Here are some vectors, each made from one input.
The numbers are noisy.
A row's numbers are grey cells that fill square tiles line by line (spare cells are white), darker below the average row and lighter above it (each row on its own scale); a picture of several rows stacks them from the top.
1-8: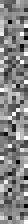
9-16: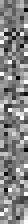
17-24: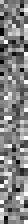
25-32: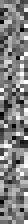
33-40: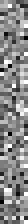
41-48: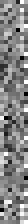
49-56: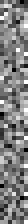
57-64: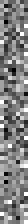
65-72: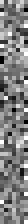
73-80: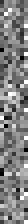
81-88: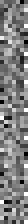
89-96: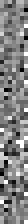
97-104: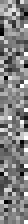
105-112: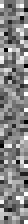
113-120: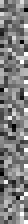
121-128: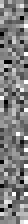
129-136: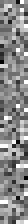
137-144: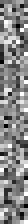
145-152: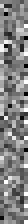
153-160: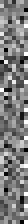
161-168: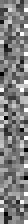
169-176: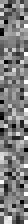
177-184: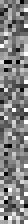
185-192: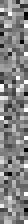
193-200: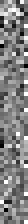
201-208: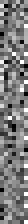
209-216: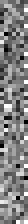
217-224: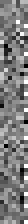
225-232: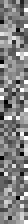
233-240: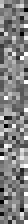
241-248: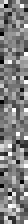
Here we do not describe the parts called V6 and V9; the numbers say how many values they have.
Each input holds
either a point on an 8-point line, or a node of an 8-node tree, or a true/false value and a value of V9, or a value of V6.
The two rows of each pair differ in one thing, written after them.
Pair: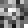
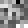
the true/false value
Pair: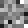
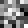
the value of V9
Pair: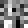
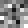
the true/false value
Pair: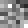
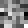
the true/false value
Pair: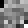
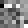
the true/false value
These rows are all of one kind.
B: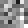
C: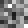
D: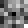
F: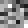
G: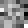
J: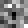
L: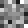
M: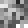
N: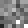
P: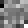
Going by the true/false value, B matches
C, F, J and M.
